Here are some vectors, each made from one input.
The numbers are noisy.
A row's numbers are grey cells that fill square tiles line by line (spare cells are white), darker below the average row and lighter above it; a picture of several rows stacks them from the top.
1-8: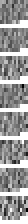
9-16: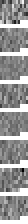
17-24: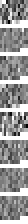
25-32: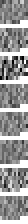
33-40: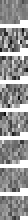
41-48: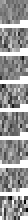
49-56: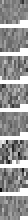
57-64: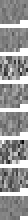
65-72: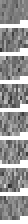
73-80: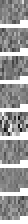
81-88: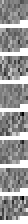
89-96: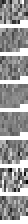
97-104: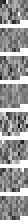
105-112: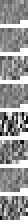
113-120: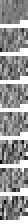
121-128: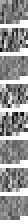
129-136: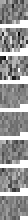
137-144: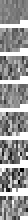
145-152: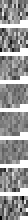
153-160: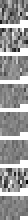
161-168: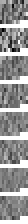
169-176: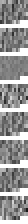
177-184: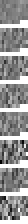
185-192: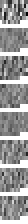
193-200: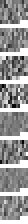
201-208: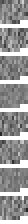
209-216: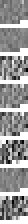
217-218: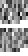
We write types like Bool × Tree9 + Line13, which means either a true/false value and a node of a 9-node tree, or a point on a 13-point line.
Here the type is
List2(Bool × (Label6 + Line5)).
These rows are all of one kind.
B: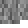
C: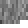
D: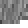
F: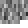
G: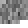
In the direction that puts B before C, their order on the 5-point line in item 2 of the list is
B, F, D, G, C.
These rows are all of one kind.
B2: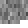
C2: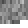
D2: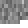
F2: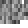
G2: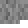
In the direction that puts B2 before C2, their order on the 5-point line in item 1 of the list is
F2, D2, B2, G2, C2.
